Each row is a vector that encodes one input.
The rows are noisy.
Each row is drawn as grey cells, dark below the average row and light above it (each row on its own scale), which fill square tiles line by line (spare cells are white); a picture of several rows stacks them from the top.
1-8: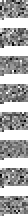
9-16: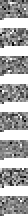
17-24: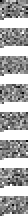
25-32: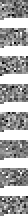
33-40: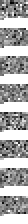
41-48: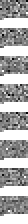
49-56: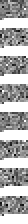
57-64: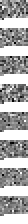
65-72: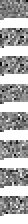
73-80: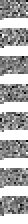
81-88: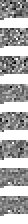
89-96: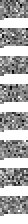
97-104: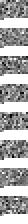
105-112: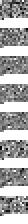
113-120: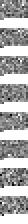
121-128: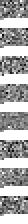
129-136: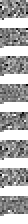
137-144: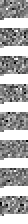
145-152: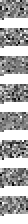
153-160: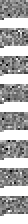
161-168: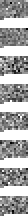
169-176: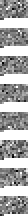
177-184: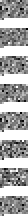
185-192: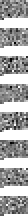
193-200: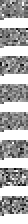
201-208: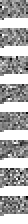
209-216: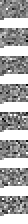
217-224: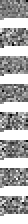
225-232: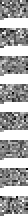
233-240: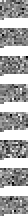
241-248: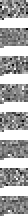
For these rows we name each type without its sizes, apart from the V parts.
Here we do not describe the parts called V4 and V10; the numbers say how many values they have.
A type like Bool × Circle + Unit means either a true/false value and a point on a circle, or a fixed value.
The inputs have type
(Bool × Circle + Unit) × Tree + V4 × V10.
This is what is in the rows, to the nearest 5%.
About 65% of them hold a node of a tree, together with either a point on a circle and a true/false value, or a fixed value. The rest hold a value of V4 and a value of V10.
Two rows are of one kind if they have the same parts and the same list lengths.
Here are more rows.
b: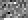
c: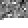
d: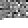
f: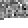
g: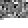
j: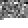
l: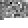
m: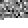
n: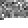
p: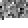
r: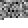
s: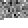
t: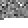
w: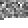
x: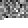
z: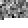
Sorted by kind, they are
b, c, d, g, j, x
f, l, m, n, r, s, t, w
p, z

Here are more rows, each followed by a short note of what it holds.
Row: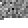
a point on a circle, a node of a tree and a true/false value
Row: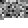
a point on a circle, a node of a tree and a true/false value
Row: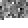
a node of a tree
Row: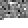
a value of V4 and a value of V10
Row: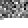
a value of V4 and a value of V10
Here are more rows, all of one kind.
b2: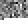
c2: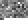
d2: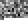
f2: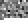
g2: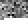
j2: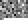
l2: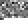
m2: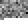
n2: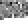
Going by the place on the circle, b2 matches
d2 and m2.
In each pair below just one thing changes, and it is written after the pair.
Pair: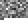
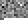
the node of the tree
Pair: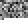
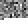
the true/false value
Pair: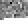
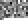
the true/false value
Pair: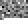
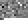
the true/false value
